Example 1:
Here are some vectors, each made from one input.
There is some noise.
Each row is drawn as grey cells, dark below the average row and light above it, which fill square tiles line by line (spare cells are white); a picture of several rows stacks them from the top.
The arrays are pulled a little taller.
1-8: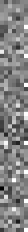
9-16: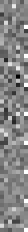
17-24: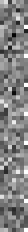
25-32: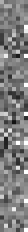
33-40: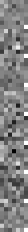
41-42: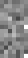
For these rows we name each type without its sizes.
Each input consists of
a list of points on a line.
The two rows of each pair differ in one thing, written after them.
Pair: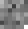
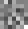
the place on the line in item 1 of the list
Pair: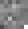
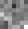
the place on the line in item 2 of the list
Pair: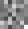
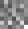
the place on the line in item 2 of the list
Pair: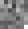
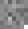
the place on the line in item 1 of the list
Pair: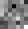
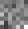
the place on the line in item 1 of the list
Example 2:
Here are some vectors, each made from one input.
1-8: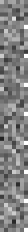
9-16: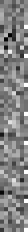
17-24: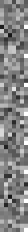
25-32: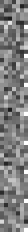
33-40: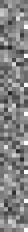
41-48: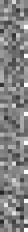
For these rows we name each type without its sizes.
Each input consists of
either a node of a tree, or three true/false values.
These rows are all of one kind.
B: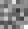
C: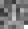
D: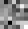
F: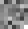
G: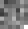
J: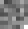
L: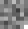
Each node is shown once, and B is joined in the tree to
L.
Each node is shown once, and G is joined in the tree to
C and J.
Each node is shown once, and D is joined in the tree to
F and J.
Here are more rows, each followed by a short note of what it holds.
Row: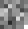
three true/false values
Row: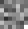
three true/false values
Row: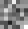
a node of a tree
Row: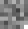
a node of a tree
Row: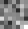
a node of a tree
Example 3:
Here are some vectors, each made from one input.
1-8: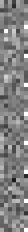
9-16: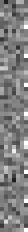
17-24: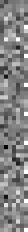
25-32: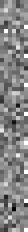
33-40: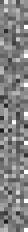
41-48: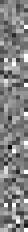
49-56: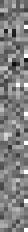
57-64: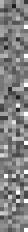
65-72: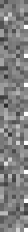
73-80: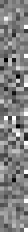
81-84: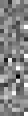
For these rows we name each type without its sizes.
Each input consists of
either a node of a tree, or three true/false values.
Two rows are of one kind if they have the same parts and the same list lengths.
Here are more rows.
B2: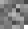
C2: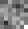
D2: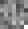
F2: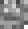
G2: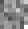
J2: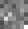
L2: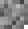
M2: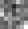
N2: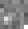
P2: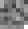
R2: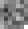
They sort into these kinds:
B2, J2, L2, M2, N2, P2, R2
C2, D2, F2, G2

